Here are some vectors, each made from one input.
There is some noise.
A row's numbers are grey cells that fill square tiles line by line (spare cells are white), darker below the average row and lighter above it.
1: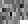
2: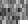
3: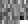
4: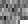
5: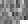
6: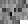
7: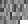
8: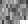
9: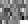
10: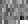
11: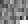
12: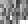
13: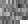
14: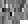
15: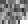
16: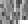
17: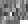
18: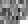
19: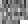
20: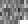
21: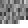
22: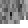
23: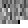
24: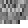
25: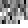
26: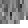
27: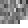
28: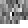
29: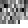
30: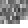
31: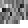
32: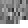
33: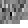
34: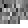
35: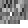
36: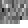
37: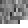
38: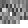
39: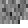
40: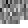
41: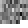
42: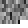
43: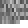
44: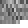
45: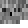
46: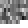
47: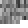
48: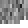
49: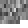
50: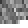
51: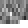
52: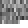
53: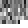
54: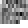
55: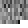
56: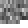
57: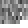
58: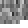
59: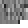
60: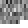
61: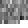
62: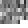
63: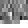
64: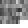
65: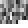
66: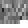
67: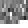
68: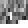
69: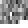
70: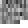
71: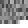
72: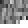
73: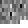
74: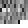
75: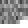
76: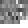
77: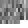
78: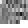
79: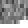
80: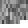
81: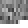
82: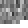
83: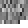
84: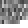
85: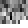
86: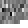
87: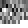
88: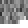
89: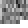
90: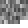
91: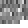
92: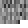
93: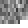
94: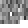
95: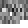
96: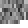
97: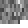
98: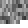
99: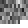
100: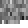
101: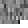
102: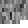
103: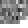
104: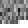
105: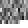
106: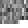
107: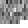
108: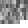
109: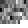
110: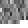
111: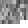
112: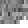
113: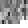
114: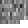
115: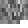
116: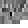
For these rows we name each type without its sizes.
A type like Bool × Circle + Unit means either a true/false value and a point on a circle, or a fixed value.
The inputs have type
Circle × Line.
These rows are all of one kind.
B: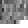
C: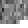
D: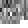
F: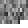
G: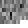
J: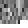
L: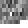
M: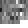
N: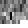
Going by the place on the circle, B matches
C, G and N.
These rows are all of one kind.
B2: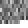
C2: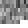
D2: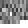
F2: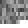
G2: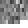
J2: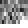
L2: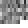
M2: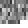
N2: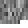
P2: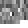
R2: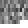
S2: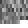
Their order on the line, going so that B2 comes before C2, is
M2, J2, G2, F2, S2, R2, D2, P2, N2, B2, L2, C2.
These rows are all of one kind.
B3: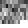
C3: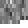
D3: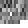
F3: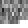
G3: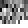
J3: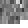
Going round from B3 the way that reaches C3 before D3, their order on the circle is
B3, G3, C3, F3, J3, D3.
